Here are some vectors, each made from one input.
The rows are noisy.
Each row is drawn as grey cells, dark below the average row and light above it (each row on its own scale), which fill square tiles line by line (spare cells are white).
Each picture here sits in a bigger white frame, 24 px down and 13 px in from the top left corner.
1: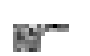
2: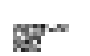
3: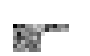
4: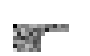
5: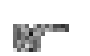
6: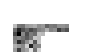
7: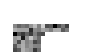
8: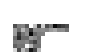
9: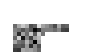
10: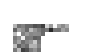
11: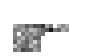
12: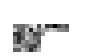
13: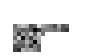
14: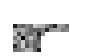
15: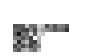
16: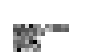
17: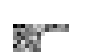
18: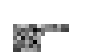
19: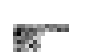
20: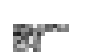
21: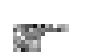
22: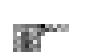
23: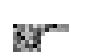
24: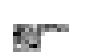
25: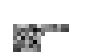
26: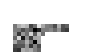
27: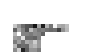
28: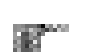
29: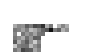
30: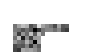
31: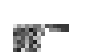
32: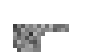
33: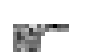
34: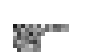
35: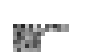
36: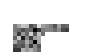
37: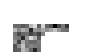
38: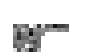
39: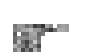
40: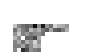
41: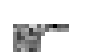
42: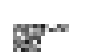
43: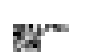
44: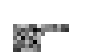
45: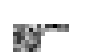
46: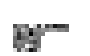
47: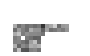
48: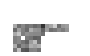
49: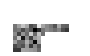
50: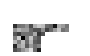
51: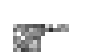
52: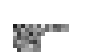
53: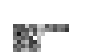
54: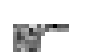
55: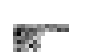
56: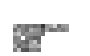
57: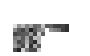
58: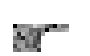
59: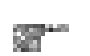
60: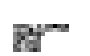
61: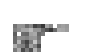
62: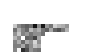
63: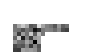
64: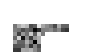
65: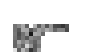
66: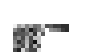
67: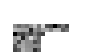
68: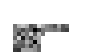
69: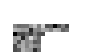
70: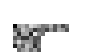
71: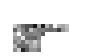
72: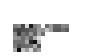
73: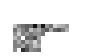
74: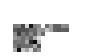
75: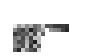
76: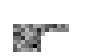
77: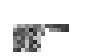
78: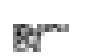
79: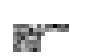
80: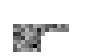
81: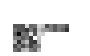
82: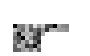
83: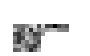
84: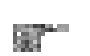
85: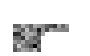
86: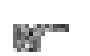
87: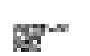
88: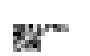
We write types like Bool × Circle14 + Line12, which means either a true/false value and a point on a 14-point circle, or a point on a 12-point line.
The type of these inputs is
Label5 × (Tree7 + Unit) + Tree8.
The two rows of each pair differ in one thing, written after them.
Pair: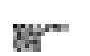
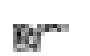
the label
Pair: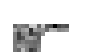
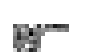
the node of the tree
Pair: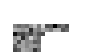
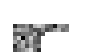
the label
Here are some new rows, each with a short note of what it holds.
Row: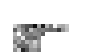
a node of an 8-node tree
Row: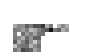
a node of an 8-node tree
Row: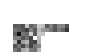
one of 5 labels
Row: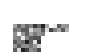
a node of an 8-node tree
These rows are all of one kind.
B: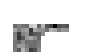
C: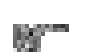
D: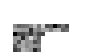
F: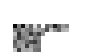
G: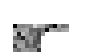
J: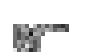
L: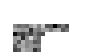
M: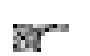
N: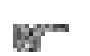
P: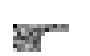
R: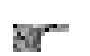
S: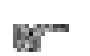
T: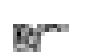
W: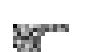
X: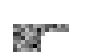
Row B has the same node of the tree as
F, G, R and T.
